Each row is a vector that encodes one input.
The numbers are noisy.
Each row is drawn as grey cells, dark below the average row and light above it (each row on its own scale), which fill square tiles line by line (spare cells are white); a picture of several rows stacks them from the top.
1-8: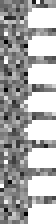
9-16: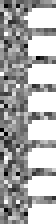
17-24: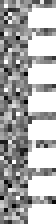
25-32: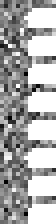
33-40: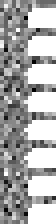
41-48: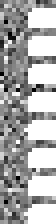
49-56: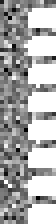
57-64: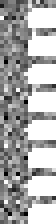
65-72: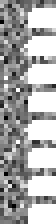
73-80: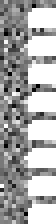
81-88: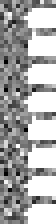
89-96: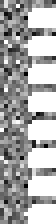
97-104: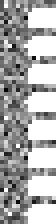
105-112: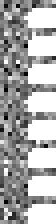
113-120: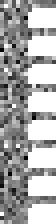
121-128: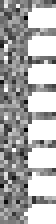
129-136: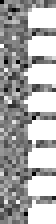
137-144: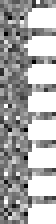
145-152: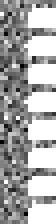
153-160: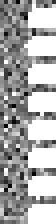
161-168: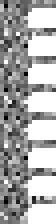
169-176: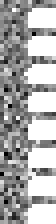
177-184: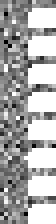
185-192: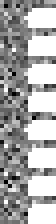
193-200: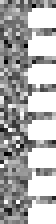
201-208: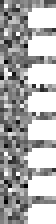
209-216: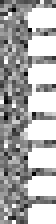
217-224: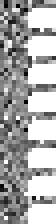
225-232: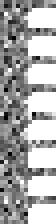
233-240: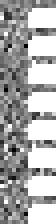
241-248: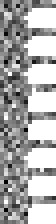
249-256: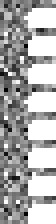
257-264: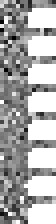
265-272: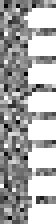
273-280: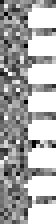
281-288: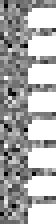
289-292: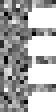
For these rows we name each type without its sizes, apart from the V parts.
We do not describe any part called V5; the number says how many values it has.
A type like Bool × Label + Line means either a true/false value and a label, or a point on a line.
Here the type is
Bool × Label × Label × V5 + Unit.
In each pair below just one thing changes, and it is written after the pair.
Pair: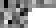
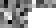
one of the two labels
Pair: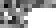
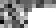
one of the two labels
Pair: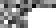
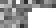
one of the two labels
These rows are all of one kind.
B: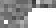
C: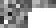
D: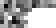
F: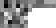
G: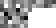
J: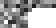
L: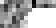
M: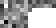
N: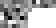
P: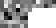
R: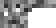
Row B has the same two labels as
G, L and P.
